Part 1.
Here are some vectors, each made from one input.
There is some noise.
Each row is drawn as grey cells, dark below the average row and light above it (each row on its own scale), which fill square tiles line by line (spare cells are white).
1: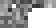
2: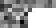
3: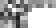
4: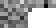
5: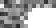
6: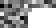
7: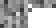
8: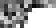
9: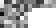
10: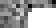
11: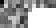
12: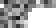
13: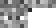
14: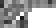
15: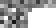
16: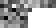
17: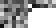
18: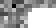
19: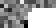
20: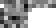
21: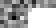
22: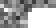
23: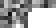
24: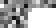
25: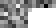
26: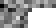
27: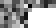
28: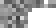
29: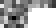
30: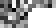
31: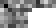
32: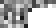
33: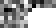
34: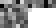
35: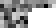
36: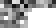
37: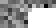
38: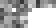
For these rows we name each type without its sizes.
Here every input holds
a point on a line.
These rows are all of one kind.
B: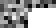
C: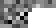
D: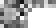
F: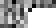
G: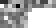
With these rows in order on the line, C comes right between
B and F.
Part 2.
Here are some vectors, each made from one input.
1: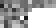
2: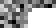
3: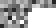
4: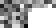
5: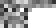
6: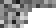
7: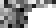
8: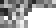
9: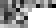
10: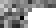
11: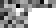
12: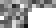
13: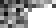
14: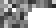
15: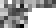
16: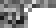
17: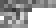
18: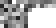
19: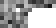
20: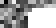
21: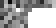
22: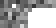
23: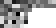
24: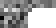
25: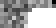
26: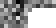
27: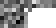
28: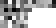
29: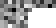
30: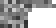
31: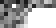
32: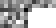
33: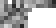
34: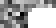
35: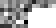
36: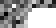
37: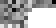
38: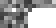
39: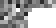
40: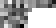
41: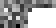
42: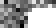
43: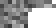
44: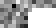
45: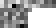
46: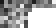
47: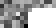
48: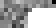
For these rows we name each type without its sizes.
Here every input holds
four true/false values.
